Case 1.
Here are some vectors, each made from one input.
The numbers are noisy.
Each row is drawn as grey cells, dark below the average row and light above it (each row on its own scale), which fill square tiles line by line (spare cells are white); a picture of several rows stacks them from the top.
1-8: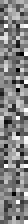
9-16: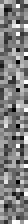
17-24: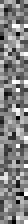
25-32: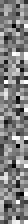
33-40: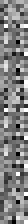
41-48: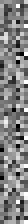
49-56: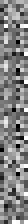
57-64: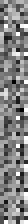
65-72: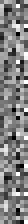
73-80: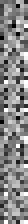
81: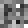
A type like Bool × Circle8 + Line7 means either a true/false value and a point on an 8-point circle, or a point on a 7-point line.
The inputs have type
Line13.
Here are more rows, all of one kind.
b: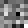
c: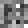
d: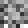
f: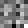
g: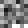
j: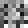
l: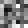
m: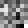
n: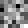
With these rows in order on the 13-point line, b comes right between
f and m.
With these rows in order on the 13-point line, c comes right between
j and l.
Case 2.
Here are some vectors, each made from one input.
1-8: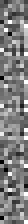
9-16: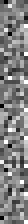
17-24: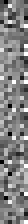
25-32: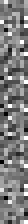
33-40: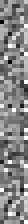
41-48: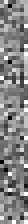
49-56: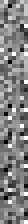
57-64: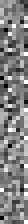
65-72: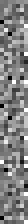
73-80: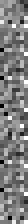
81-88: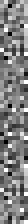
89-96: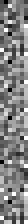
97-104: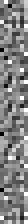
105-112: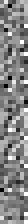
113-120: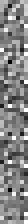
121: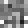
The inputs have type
Line15.
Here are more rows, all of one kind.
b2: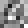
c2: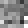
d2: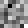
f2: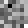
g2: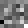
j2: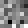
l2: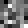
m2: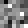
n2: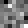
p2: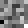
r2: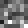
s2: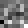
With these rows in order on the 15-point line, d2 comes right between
b2 and f2.
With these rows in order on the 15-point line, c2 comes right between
f2 and j2.
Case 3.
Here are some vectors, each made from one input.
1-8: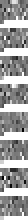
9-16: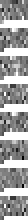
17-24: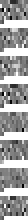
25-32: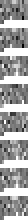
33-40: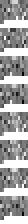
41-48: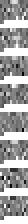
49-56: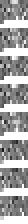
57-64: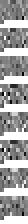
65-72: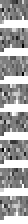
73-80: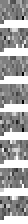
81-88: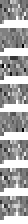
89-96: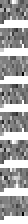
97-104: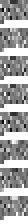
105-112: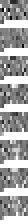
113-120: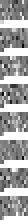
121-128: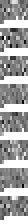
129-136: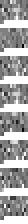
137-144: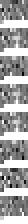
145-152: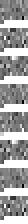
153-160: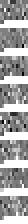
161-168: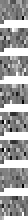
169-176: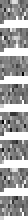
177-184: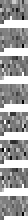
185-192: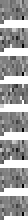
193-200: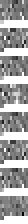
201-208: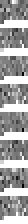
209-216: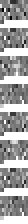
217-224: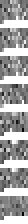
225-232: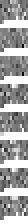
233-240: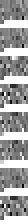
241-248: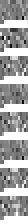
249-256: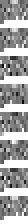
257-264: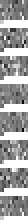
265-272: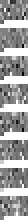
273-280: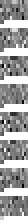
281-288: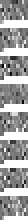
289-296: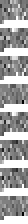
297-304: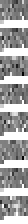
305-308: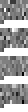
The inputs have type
Line11.
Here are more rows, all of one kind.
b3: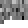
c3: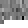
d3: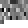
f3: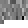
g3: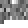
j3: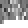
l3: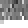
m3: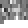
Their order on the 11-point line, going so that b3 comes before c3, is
m3, j3, g3, b3, c3, f3, d3, l3.
